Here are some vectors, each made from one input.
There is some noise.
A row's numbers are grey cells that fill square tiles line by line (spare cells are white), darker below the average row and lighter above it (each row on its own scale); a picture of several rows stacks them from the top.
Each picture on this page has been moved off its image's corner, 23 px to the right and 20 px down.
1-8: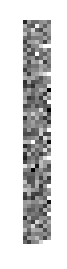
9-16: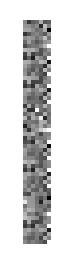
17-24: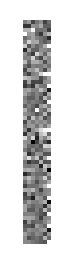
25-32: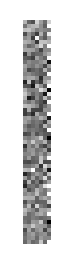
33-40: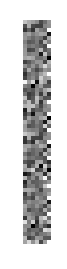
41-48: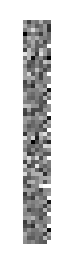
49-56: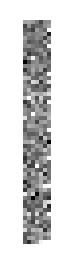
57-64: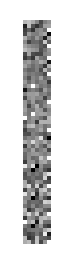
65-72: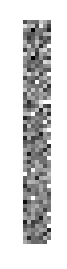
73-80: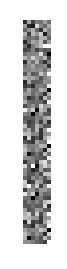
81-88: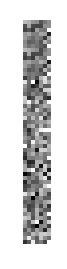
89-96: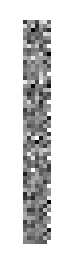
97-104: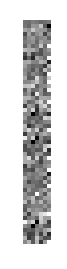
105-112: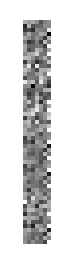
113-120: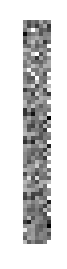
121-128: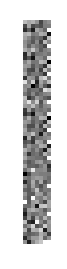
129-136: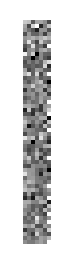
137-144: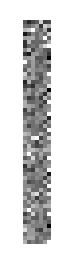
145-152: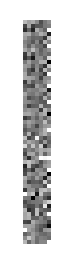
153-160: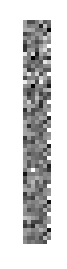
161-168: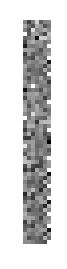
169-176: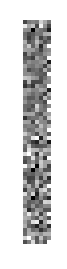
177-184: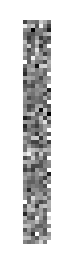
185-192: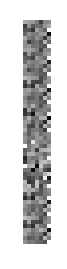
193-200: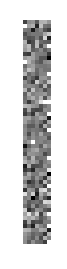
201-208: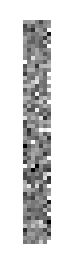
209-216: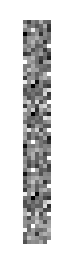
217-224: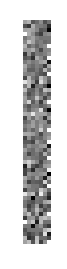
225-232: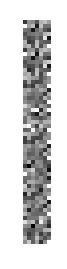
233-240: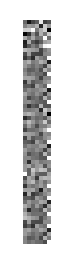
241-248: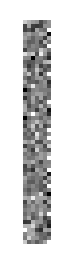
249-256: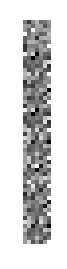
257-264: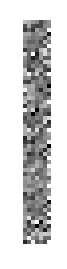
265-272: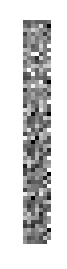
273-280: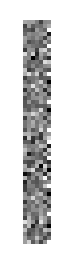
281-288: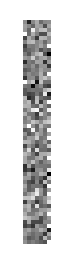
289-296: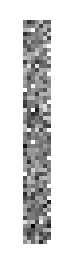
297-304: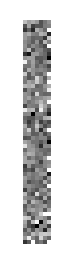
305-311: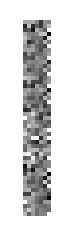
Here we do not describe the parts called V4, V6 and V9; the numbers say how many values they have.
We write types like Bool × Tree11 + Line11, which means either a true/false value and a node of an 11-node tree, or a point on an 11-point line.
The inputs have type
Bool × V6 + Label8 × V4 × V9 + Line7.
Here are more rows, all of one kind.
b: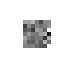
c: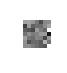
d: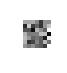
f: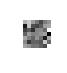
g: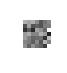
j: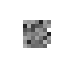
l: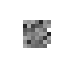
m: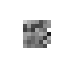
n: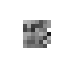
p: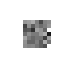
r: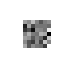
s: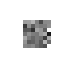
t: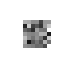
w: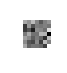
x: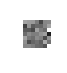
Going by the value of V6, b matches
c, p, s and x.
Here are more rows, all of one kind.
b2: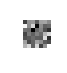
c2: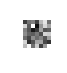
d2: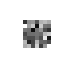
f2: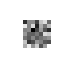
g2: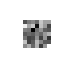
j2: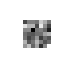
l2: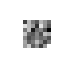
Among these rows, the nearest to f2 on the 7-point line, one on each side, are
b2 and c2.
